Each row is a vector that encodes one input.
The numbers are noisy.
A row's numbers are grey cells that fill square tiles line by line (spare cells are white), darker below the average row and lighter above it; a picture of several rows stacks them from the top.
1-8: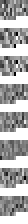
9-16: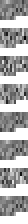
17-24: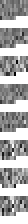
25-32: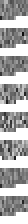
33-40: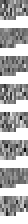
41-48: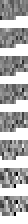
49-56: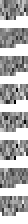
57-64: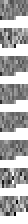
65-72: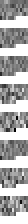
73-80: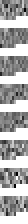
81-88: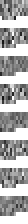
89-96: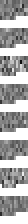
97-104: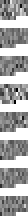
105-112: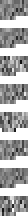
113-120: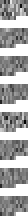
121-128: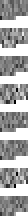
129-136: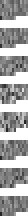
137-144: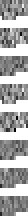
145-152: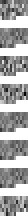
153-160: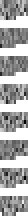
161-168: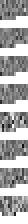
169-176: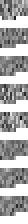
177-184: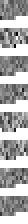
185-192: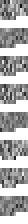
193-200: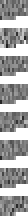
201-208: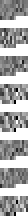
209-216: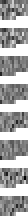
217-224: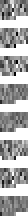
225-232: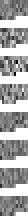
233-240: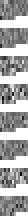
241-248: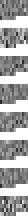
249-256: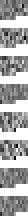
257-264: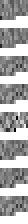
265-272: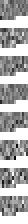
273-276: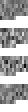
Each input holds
either a point on a 10-point circle, or a point on a 4-point line and a point on a 6-point line.
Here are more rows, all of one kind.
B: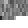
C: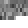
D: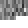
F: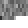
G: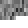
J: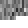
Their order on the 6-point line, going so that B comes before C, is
D, J, G, F, B, C.
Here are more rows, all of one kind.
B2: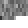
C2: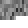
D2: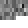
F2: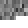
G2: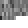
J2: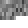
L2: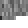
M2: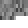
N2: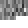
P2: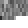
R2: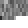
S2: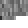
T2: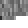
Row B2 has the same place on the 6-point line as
C2, M2, S2 and T2.
